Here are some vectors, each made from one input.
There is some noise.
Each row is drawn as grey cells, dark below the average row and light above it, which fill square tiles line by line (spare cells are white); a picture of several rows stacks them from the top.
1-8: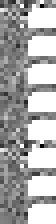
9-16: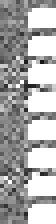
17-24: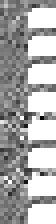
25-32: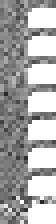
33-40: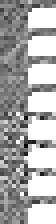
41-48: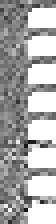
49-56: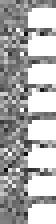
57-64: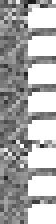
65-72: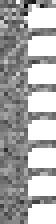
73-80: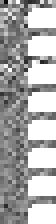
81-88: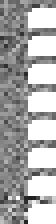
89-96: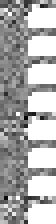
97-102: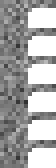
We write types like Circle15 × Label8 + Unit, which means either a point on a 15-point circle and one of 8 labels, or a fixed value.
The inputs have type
Bool × Bool × Bool × Bool + Line10.
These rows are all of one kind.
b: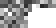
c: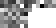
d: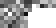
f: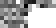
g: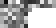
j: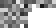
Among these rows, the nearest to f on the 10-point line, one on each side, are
g and j.
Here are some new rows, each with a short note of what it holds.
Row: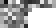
a point on a 10-point line
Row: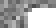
four true/false values
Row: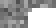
four true/false values
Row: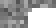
four true/false values
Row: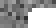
four true/false values
